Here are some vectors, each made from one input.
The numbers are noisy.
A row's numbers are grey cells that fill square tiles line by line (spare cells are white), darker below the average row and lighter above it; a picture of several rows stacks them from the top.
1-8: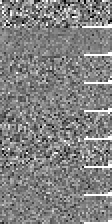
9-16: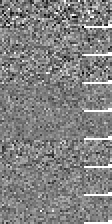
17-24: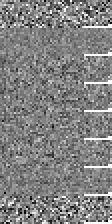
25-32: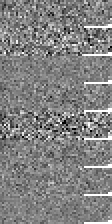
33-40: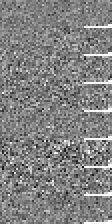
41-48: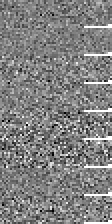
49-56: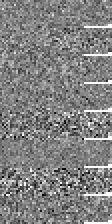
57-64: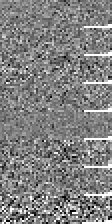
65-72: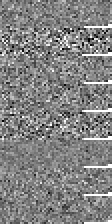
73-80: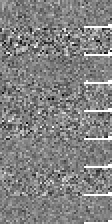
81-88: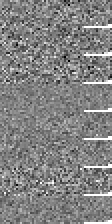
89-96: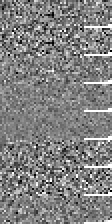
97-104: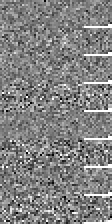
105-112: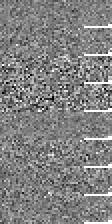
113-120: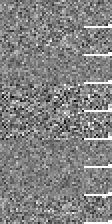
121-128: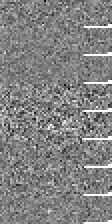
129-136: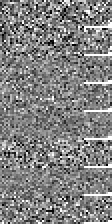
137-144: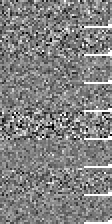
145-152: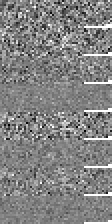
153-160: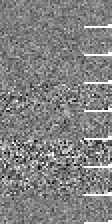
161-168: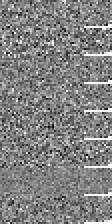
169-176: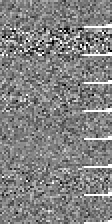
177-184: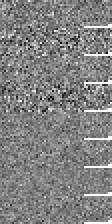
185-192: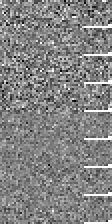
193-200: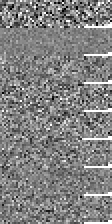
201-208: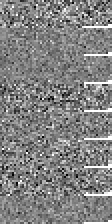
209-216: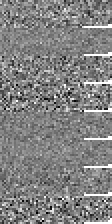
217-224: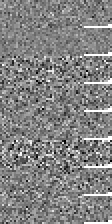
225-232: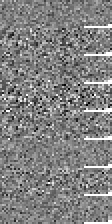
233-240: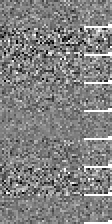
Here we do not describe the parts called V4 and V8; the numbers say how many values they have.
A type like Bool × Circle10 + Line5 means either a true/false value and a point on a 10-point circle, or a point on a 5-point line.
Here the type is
Circle9 × Line6 + (Line7 + V8) × V4.
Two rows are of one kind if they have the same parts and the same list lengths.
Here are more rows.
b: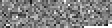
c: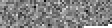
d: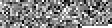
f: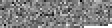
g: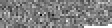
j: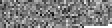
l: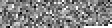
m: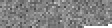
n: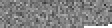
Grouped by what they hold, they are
b, c, f, j
d, g, m, n
l

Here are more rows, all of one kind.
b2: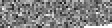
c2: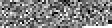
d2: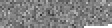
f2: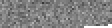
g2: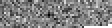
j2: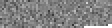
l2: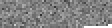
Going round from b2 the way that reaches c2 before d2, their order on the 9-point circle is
b2, c2, f2, l2, g2, j2, d2.
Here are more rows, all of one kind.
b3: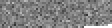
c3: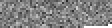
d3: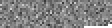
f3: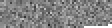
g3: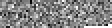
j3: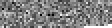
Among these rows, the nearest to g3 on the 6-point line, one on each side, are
c3 and j3.
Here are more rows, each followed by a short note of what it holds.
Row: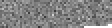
a point on a 9-point circle and a point on a 6-point line
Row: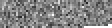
a point on a 7-point line and a value of V4
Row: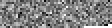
a point on a 7-point line and a value of V4
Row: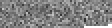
a point on a 7-point line and a value of V4
